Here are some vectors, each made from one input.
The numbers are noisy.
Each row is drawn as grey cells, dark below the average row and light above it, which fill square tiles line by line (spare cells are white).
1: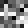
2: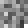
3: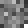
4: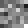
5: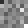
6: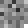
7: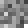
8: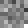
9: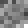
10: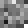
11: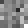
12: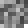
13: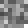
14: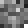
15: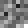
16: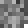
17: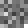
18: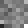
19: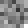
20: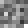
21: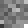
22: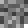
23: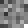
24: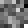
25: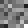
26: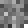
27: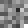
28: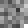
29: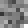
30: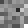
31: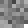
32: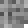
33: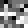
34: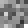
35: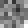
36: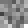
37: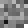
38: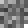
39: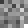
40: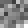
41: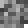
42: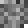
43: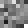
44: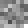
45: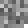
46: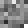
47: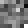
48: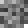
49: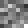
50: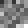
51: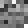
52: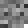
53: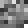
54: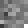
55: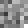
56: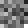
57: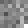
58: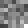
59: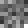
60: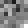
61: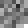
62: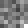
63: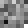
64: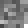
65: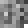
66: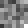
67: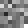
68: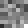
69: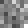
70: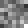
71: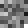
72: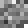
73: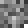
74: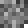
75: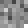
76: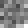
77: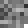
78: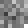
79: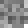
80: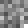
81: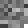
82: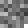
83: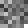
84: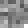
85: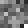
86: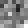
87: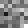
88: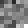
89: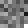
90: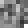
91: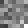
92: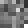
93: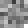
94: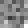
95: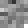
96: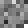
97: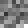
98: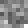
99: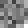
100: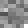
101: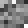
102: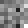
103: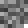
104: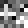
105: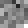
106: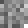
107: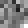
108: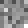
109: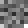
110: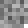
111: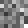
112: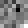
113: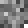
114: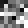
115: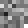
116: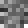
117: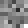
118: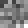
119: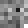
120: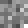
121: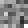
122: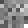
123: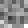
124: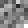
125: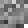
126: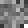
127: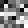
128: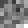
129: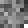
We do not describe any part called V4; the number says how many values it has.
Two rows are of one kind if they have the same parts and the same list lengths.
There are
3 kinds of row.
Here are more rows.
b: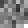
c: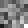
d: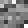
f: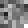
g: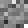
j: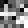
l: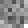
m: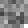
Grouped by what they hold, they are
b, c, f, l, m
d, g
j

